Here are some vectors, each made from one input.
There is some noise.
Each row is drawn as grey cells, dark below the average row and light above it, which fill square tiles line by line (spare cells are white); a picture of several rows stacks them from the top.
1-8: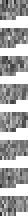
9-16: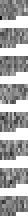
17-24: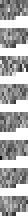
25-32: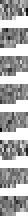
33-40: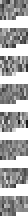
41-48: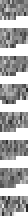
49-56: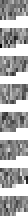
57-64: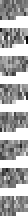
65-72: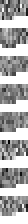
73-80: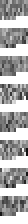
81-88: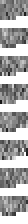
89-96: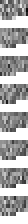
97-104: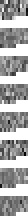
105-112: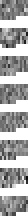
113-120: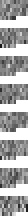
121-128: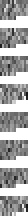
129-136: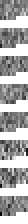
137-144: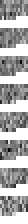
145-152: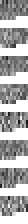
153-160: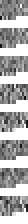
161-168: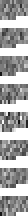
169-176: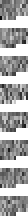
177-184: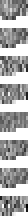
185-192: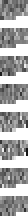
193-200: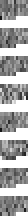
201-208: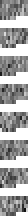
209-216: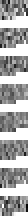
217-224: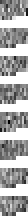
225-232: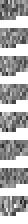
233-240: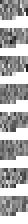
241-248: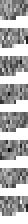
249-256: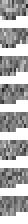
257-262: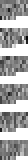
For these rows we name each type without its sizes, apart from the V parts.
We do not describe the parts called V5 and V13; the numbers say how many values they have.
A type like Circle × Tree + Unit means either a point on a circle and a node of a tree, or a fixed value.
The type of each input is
(Bool × Bool × Bool + Unit) × V5 × V13 + Line.
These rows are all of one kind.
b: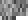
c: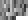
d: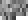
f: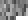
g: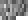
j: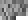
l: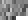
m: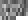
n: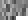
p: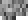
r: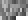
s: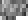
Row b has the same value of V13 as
d, j, l and r.
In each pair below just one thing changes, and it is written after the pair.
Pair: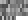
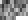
the value of V5
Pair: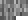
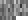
the value of V13
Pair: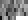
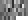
the value of V5
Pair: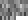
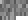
one of the three true/false values
